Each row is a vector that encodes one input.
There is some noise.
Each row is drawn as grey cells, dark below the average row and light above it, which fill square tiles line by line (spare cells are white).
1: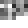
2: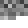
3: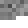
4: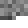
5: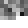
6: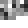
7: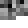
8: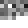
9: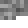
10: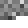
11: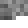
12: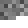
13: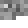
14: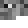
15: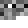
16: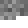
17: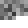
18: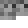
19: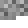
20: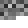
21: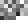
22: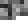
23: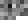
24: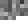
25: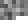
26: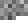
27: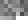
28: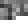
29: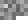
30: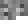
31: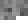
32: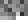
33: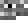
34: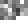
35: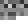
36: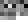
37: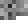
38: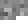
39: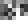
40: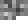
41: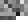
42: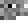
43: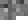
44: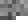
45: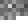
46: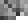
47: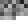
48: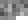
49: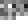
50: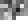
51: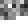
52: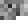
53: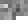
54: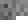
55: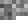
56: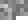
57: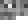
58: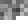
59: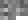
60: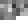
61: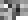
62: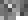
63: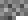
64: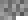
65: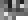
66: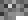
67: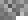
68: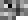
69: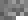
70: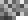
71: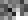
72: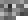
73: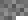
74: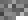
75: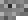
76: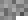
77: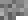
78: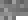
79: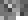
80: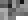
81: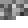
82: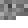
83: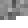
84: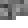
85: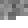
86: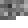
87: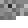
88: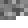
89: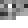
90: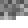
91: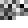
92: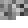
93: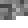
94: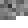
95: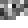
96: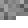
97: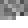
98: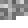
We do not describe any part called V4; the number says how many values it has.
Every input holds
a list of up to two items, each a true/false value and a value of V4.
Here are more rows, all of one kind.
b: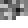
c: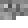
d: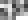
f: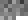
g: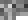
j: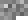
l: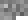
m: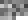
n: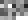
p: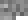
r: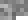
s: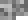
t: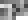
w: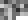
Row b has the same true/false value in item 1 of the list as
f, g and w.
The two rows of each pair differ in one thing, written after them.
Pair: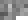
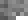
the true/false value in item 1 of the list
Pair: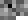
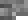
the value of V4 in item 1 of the list
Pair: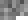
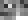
the value of V4 in item 1 of the list
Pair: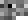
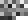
the value of V4 in item 1 of the list
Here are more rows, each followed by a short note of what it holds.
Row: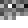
a list of one item
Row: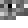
a list of one item
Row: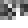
the empty list
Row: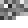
the empty list
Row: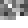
a list of one item
